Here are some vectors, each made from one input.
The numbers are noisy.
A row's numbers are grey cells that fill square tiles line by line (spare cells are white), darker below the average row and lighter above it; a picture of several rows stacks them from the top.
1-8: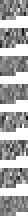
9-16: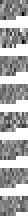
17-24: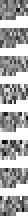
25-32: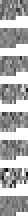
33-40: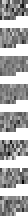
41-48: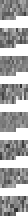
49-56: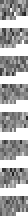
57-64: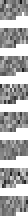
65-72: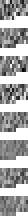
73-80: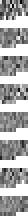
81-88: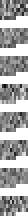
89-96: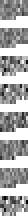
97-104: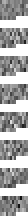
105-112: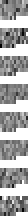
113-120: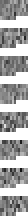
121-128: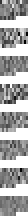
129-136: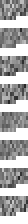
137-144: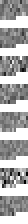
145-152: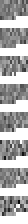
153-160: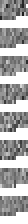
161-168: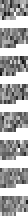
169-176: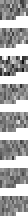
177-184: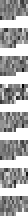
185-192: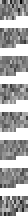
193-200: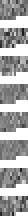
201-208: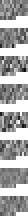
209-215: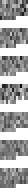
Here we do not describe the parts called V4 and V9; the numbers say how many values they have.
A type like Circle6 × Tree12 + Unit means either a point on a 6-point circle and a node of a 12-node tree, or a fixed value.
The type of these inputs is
((Bool × Bool × Bool × Bool + Unit) × V4 + Unit) × V9 + Circle10.
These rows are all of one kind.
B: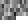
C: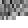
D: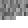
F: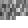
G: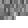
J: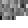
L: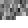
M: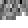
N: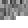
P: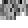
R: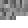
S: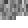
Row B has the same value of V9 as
F, J, N and R.
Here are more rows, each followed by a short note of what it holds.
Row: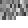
a value of V4 and a value of V9
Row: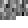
four true/false values, a value of V4 and a value of V9
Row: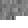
a value of V9
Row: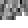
four true/false values, a value of V4 and a value of V9
